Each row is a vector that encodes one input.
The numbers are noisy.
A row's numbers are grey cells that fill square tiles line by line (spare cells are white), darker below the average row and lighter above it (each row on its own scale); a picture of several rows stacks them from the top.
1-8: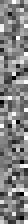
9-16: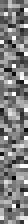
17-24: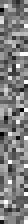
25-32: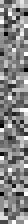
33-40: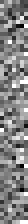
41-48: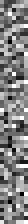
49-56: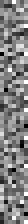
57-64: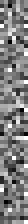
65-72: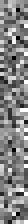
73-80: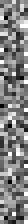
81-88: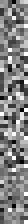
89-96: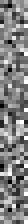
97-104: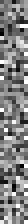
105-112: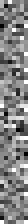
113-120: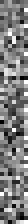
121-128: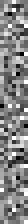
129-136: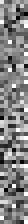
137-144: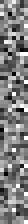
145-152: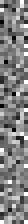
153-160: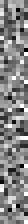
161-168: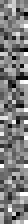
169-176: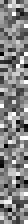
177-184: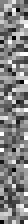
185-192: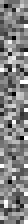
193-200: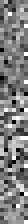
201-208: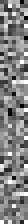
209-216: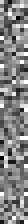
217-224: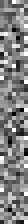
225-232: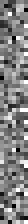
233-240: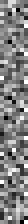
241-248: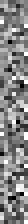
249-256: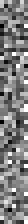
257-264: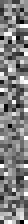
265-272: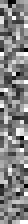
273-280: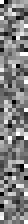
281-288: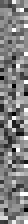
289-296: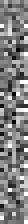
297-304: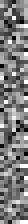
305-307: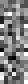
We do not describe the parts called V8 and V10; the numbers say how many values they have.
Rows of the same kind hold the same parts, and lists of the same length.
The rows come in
2 kinds.
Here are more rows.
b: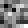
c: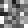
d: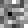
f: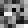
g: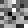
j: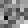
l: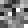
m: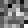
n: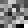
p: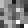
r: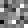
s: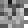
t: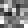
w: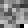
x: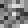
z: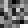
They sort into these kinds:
b, d, g, l, m, n, p, r, s, w
c, f, j, t, x, z

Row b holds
a node of a 13-node tree and a value of V10.
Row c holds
a true/false value and a value of V8.
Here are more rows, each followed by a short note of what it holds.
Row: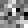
a true/false value and a value of V8
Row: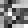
a true/false value and a value of V8
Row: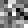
a true/false value and a value of V8
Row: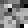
a node of a 13-node tree and a value of V10
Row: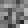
a true/false value and a value of V8
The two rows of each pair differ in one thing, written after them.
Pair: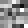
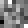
the node of the tree
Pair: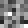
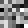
the value of V10
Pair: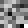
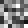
the value of V10
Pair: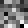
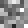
the node of the tree
